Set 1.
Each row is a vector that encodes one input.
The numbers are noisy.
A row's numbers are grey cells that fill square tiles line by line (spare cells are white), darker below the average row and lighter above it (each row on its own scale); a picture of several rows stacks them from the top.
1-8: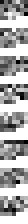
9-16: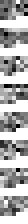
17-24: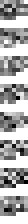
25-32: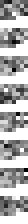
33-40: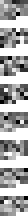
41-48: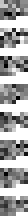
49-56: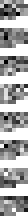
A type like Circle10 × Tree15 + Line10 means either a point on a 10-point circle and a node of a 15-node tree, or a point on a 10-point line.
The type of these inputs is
Bool × Bool × Bool.
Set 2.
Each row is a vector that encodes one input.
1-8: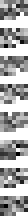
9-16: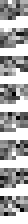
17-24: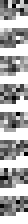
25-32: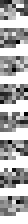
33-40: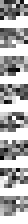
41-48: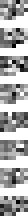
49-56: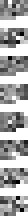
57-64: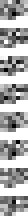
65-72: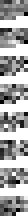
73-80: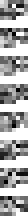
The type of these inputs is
Bool × Bool × Bool + Unit.
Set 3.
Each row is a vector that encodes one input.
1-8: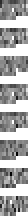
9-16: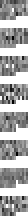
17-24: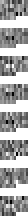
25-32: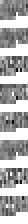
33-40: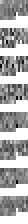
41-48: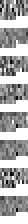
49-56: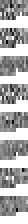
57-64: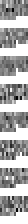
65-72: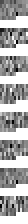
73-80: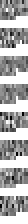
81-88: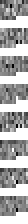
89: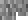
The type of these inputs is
Bool × Bool × Bool + Unit.
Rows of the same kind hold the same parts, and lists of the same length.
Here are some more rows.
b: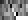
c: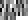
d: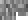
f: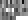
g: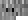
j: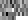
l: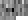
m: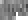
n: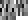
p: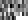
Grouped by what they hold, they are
b, d, f, g, j, l, m, p
c, n

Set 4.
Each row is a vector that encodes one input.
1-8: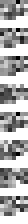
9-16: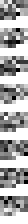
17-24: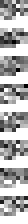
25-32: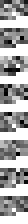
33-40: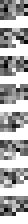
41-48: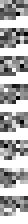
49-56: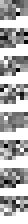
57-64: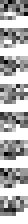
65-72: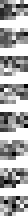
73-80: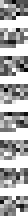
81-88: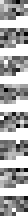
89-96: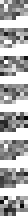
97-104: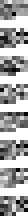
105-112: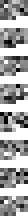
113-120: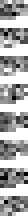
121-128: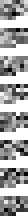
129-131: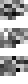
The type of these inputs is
Bool × Bool × Bool.
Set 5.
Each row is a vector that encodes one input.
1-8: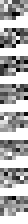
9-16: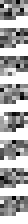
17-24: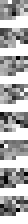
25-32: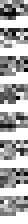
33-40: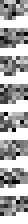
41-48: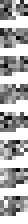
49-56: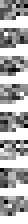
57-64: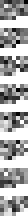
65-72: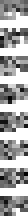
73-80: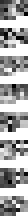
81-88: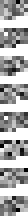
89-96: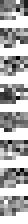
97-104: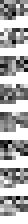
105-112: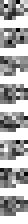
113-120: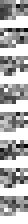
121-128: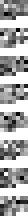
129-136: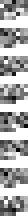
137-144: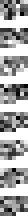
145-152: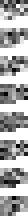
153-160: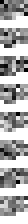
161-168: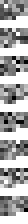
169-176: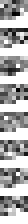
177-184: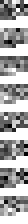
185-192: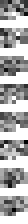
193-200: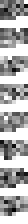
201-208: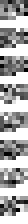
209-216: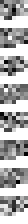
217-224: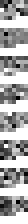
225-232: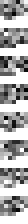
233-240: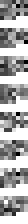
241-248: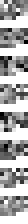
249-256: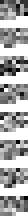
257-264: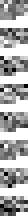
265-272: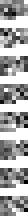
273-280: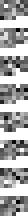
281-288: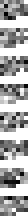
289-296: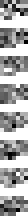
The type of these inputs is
Bool × Bool × Bool.
